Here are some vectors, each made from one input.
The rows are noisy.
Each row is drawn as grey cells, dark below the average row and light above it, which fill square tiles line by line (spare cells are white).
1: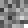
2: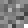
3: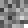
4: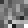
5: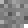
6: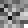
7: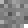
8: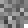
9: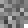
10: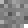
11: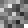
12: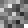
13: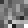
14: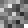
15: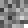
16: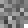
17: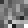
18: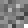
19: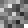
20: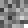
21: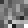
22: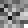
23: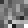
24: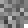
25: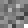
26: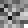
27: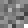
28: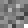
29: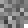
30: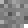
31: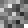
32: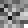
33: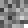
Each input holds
a node of a 7-node tree.
